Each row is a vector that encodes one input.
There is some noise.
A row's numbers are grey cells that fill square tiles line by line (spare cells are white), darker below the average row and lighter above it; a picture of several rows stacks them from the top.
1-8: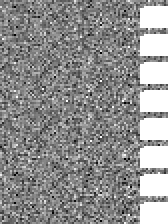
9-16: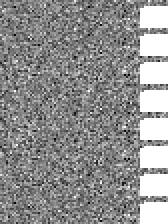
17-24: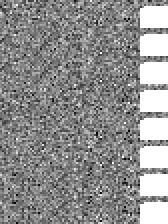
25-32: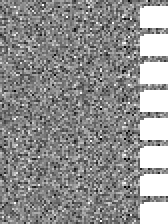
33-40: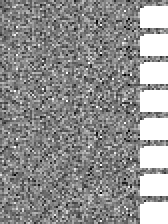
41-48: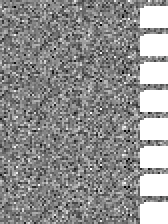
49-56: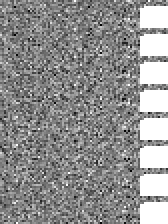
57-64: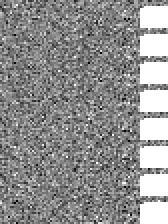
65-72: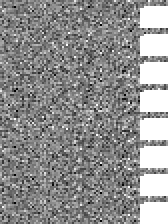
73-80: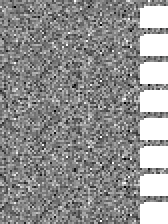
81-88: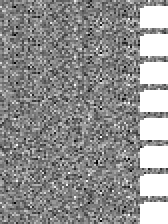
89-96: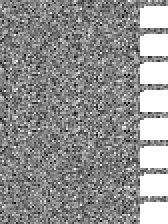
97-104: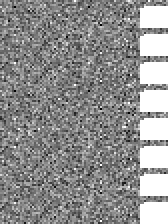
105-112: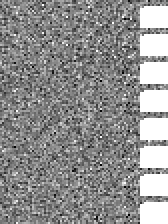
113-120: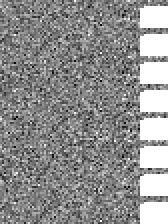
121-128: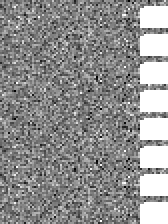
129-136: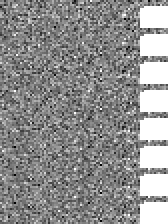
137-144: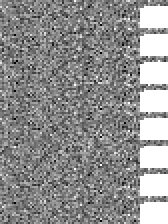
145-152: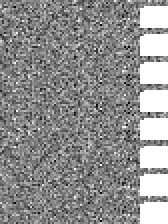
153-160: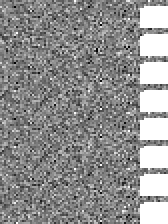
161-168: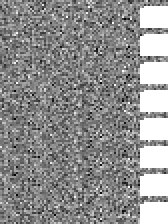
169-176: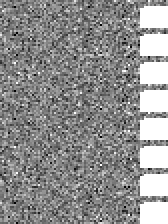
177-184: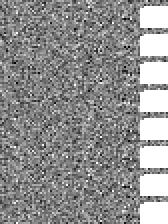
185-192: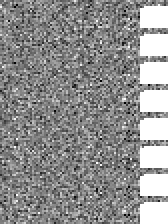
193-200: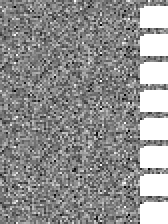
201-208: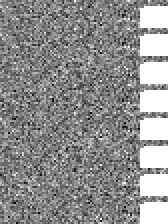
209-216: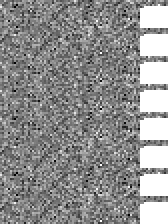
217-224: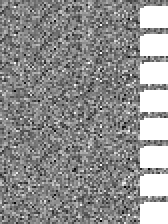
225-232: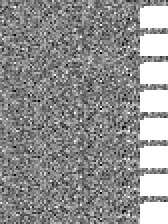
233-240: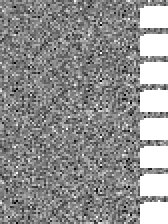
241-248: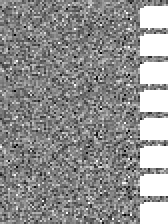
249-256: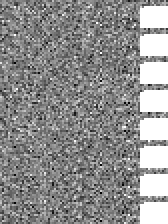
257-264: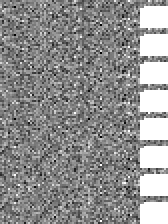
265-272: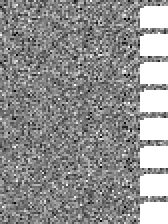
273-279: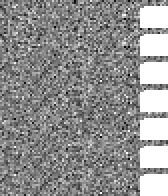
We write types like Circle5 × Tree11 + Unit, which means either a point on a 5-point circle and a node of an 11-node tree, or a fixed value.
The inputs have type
Bool × Circle9 + Tree10.
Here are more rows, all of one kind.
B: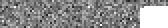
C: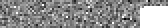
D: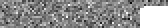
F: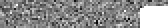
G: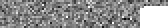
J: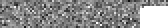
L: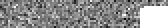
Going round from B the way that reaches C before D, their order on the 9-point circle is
B, J, L, C, G, D, F.
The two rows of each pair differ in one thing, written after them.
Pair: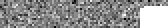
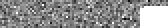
the true/false value
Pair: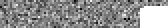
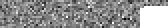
the true/false value
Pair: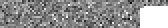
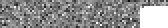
the place on the 9-point circle
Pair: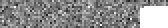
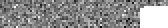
the true/false value
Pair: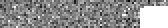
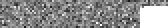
the true/false value
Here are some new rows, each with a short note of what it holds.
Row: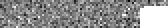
a point on a 9-point circle and a true/false value
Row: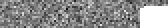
a point on a 9-point circle and a true/false value
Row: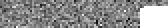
a point on a 9-point circle and a true/false value
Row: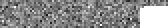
a point on a 9-point circle and a true/false value
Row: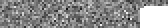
a point on a 9-point circle and a true/false value
